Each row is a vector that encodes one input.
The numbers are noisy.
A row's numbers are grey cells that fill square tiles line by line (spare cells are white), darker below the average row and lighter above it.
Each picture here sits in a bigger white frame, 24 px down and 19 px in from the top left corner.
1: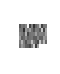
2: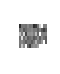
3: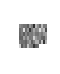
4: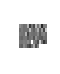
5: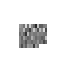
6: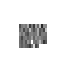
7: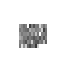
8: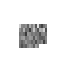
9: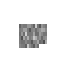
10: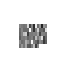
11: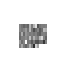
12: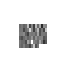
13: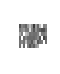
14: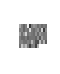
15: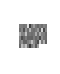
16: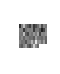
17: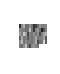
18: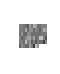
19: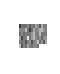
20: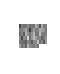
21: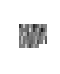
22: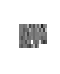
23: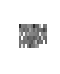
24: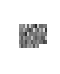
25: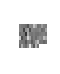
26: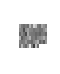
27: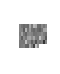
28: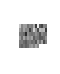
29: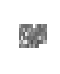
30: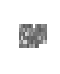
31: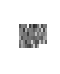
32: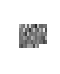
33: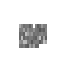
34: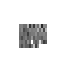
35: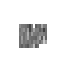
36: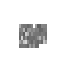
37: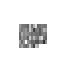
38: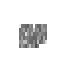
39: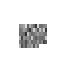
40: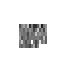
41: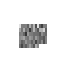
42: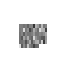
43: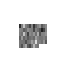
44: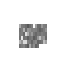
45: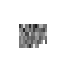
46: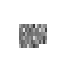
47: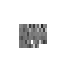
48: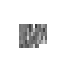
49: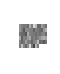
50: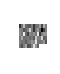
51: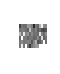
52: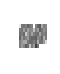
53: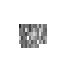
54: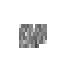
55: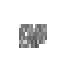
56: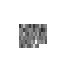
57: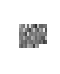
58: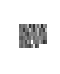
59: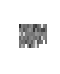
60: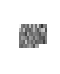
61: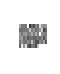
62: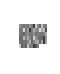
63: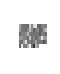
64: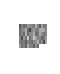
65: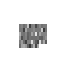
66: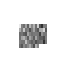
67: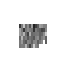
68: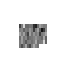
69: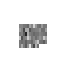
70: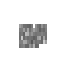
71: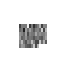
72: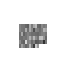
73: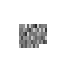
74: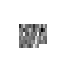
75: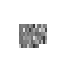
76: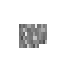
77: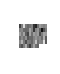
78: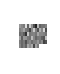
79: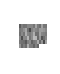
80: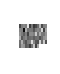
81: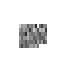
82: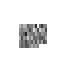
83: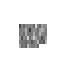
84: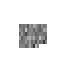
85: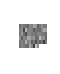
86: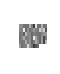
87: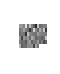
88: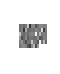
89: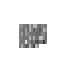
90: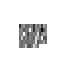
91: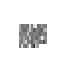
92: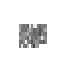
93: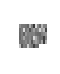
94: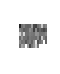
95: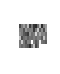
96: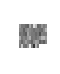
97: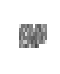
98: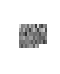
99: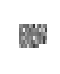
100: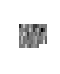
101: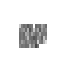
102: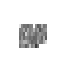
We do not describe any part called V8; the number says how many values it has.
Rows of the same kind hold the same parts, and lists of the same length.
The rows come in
2 kinds.
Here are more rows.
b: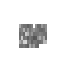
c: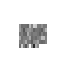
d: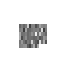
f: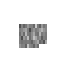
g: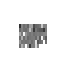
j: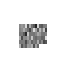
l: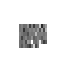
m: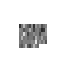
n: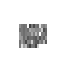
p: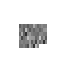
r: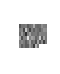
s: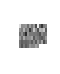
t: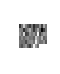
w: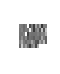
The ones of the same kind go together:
b, c, f, j, p, r, s
d, g, l, m, n, t, w

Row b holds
a value of V8.
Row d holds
a point on a 6-point line and a true/false value.
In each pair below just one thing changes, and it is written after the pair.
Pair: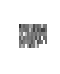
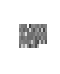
the true/false value
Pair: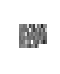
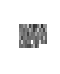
the place on the 6-point line
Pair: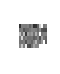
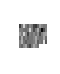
the place on the 6-point line
